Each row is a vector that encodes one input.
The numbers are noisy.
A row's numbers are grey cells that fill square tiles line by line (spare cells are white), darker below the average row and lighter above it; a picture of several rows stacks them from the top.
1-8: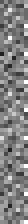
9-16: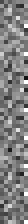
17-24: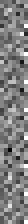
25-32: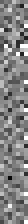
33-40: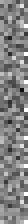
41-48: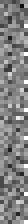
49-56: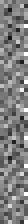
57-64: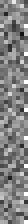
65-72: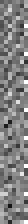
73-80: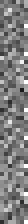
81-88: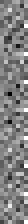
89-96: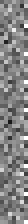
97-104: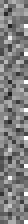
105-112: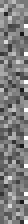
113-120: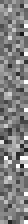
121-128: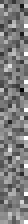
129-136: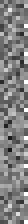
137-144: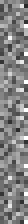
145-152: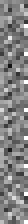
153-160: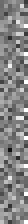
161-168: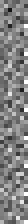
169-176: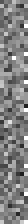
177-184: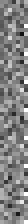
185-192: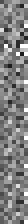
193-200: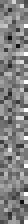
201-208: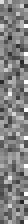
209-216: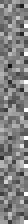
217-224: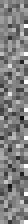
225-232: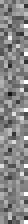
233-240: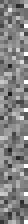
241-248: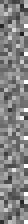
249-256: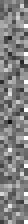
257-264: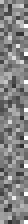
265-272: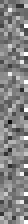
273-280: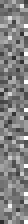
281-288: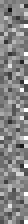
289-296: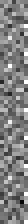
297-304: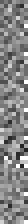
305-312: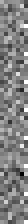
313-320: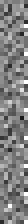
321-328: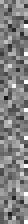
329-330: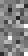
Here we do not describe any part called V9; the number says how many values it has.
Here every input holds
a list of up to two items, each a point on a 10-point line and a value of V9.
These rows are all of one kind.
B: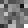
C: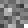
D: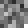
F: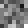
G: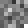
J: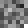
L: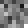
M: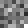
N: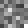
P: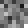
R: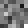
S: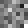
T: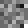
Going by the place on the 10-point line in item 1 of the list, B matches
D, F, L and P.
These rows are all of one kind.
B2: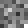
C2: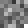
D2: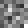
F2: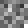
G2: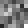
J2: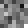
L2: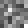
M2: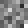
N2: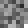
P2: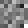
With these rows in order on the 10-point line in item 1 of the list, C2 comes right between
B2 and N2.
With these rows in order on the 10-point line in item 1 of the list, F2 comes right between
D2 and P2.
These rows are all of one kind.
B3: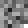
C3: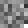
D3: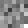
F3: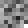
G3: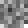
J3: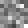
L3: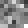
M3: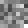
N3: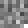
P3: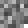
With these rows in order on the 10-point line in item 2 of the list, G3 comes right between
J3 and N3.
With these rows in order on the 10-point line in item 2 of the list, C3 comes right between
D3 and N3.
